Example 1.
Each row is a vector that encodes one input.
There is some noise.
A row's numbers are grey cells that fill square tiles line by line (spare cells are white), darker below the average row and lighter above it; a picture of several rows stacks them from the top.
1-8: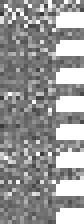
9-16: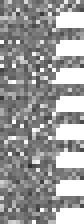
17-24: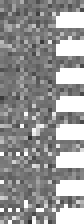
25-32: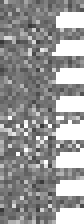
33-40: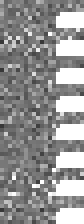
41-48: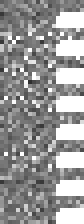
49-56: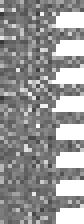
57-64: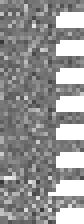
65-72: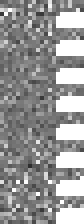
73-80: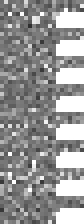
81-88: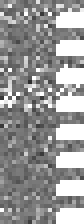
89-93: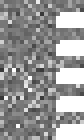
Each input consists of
four true/false values.
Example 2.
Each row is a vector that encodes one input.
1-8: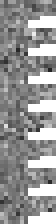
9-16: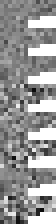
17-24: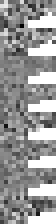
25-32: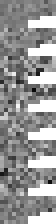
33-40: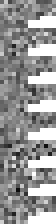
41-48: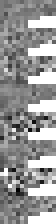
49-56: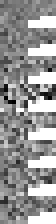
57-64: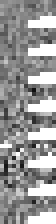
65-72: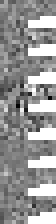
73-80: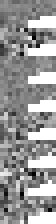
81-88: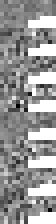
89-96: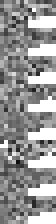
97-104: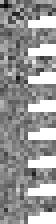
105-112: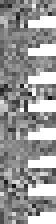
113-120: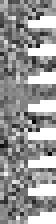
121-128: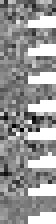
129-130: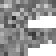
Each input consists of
three true/false values.
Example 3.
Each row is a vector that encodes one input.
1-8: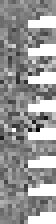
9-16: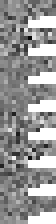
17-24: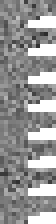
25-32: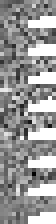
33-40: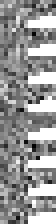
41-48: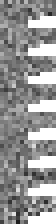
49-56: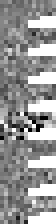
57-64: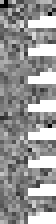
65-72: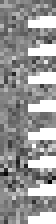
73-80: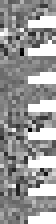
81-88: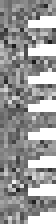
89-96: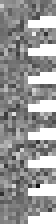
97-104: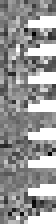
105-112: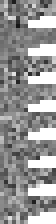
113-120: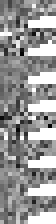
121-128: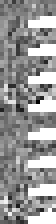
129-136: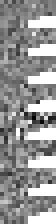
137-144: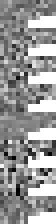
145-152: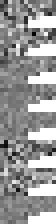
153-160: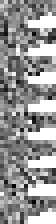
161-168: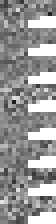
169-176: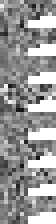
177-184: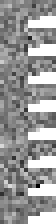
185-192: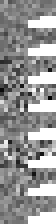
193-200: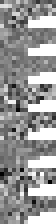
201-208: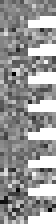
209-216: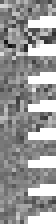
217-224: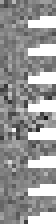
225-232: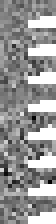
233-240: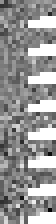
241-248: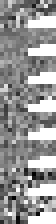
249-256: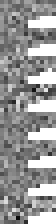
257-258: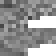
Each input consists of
a node of a 16-node tree.
